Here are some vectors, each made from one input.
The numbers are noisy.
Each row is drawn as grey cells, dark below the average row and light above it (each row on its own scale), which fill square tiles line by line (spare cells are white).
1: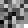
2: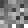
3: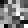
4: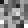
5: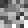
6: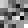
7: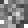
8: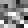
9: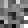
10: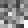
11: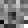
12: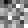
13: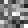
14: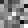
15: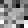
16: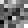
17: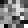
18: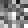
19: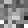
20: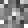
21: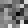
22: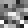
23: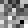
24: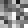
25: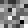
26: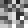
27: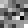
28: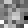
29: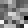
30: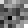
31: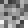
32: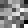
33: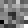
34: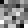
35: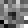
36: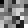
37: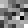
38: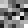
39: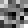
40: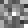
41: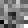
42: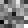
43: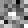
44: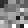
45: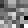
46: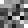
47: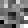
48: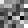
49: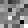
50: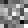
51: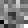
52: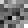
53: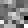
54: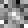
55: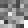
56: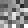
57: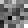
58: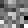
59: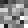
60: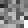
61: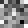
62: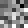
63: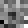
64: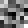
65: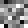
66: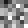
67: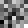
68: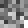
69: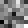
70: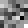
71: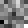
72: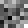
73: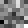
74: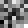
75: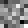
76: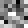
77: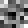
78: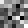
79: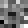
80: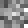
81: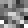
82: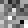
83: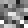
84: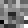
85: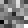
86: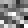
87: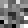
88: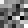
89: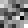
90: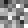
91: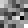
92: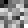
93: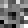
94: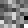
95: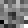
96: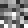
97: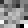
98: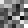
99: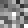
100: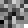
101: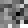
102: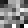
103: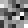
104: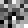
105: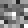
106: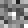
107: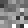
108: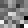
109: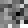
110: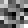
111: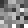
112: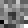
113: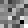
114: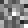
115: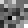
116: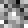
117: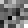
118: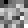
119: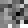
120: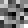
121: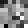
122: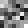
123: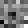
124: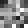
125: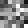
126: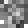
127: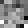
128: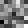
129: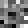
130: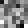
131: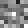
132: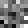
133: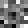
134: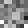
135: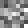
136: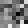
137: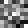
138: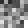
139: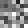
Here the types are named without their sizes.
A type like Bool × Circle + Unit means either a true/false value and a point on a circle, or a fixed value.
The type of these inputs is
List(Circle).
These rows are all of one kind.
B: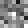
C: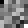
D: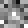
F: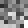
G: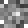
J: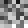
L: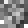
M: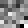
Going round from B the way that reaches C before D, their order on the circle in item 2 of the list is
B, J, F, M, C, L, G, D.
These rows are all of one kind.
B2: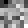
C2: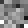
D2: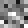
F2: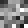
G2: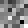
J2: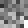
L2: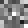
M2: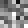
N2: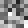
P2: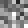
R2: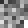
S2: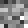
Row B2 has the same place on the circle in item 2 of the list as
J2, R2 and S2.
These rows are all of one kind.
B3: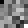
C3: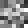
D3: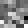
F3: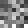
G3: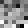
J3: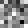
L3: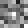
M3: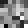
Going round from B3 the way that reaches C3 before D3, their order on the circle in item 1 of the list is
B3, M3, C3, F3, L3, D3, G3, J3.
